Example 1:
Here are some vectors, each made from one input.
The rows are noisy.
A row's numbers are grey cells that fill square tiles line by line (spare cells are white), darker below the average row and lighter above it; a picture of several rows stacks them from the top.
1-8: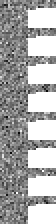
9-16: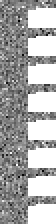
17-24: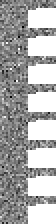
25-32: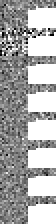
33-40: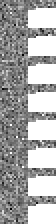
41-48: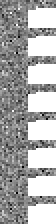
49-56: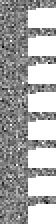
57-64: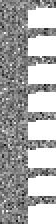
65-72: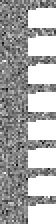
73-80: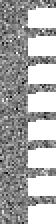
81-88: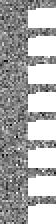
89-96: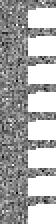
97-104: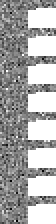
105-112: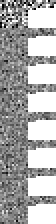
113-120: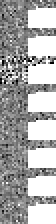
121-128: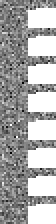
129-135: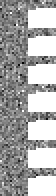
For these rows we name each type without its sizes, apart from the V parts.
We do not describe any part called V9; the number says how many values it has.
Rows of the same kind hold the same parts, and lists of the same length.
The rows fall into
3 kinds.
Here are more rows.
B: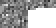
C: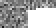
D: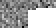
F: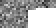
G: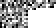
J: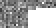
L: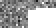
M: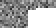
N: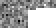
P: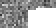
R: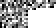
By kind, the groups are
B, D, F, J, M
C, L, N, P
G, R

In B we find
a point on each of two lines, four true/false values and a value of V9.
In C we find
four true/false values and a value of V9.
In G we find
a fixed value.
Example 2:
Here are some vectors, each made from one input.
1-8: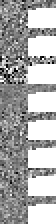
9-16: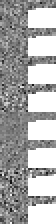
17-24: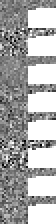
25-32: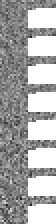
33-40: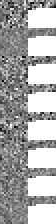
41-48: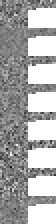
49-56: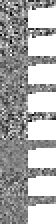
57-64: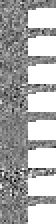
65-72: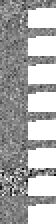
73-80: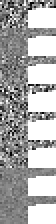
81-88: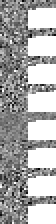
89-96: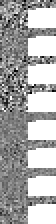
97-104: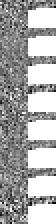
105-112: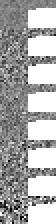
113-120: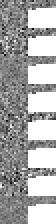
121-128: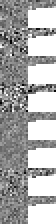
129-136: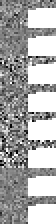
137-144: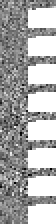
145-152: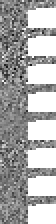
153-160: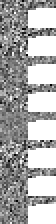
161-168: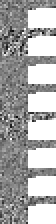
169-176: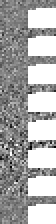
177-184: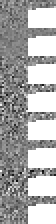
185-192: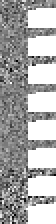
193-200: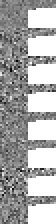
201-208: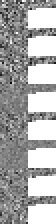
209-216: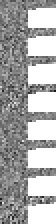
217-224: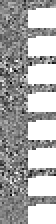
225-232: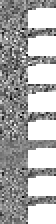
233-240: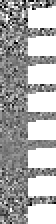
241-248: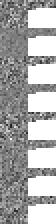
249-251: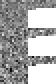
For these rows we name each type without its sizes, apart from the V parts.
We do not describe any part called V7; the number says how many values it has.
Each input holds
a value of V7, together with either a point on a circle, or a label.
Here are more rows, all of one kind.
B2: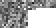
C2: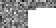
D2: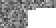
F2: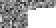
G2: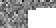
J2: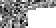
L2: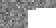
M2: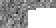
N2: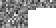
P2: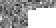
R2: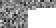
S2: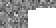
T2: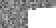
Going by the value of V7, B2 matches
J2, L2 and T2.
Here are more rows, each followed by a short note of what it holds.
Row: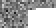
a label and a value of V7
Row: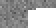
a label and a value of V7
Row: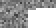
a point on a circle and a value of V7
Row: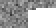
a label and a value of V7
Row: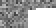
a label and a value of V7
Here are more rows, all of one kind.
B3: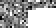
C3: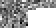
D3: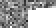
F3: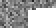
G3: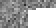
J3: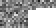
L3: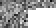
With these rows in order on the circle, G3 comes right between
C3 and L3.
